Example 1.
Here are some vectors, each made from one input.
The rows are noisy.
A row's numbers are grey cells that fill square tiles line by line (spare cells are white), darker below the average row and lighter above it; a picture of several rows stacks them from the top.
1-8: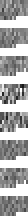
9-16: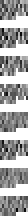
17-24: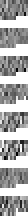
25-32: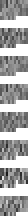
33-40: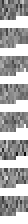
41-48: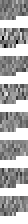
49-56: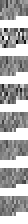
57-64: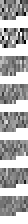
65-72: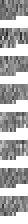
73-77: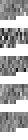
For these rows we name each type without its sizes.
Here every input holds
a point on a line.
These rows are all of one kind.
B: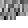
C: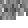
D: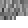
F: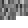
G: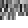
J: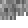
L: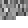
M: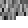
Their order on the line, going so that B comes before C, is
L, G, F, M, D, B, C, J.
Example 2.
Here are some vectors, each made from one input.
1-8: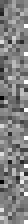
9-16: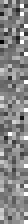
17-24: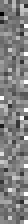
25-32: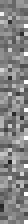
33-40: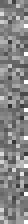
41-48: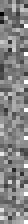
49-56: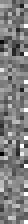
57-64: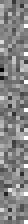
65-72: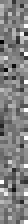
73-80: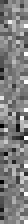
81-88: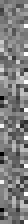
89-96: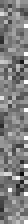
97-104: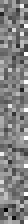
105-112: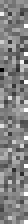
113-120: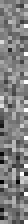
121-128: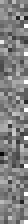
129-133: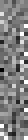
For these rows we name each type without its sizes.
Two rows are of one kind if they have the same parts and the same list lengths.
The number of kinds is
2.
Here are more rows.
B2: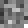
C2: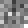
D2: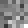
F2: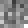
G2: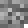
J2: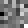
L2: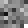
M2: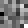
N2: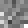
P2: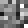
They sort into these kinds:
B2, C2, D2, F2, G2, J2, M2, N2, P2
L2

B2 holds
a point on a circle.
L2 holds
a fixed value.
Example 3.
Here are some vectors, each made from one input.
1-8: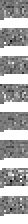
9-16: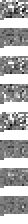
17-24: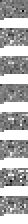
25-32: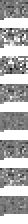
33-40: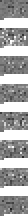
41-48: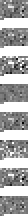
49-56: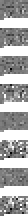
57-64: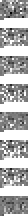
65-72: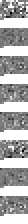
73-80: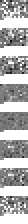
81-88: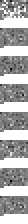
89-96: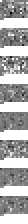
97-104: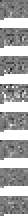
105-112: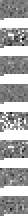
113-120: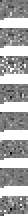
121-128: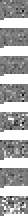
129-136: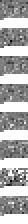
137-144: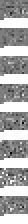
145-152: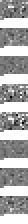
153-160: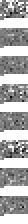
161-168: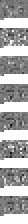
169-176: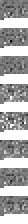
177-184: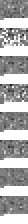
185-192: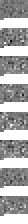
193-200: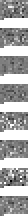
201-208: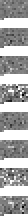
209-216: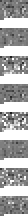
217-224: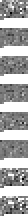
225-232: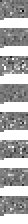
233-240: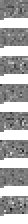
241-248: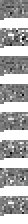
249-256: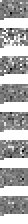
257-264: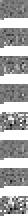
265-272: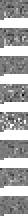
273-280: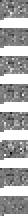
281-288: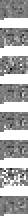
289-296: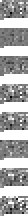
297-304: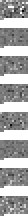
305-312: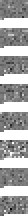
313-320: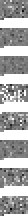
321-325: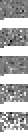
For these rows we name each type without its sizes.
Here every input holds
a point on a line.
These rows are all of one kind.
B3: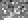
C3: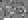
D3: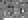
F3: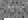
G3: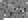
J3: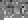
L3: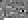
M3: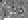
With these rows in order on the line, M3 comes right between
C3 and F3.
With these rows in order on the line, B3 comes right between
F3 and G3.
